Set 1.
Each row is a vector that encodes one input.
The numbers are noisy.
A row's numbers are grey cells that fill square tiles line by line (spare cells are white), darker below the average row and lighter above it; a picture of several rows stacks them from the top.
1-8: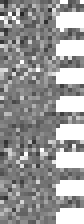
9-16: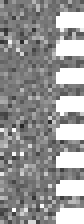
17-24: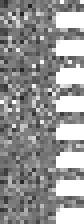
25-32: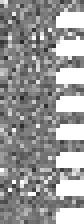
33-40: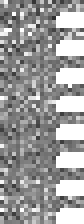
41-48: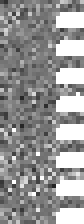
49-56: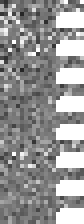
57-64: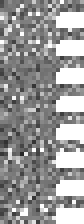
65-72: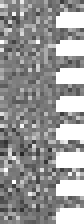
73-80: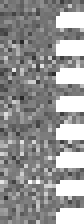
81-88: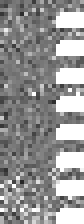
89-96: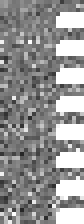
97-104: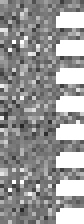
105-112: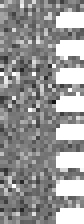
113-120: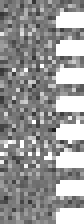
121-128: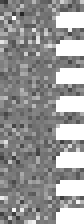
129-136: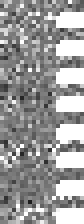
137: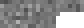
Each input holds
one of 7 labels and a true/false value.
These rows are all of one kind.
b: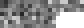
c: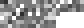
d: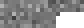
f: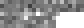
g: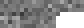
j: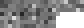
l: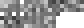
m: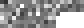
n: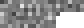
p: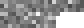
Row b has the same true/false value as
f, g, j and p.
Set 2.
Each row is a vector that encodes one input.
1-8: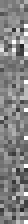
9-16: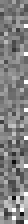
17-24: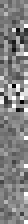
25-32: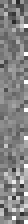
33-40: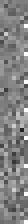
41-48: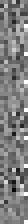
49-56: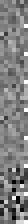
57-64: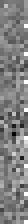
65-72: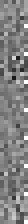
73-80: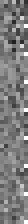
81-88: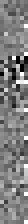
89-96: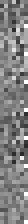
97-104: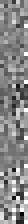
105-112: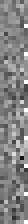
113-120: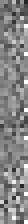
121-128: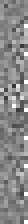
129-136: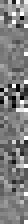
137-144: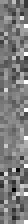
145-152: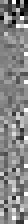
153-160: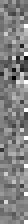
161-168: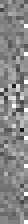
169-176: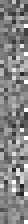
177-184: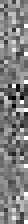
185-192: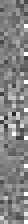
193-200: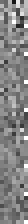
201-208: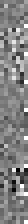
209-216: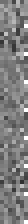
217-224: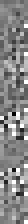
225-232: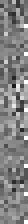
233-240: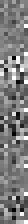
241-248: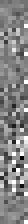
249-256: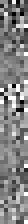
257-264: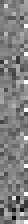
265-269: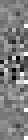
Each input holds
a list of up to two points on a 6-point line.
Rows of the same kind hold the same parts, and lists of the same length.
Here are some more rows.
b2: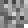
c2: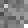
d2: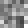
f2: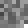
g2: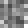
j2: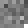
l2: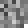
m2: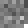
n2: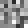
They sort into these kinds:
b2, c2, f2
d2, g2
j2, l2, m2, n2

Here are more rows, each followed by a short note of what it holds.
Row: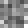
the empty list
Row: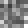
the empty list
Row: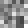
the empty list
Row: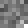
a list of two items
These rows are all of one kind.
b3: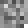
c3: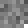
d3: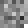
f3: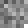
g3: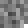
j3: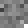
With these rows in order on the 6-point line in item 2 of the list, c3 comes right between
d3 and g3.
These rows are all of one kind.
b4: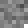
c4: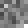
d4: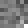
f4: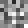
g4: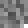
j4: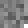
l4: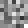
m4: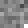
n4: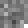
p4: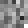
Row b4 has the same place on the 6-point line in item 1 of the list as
l4 and m4.
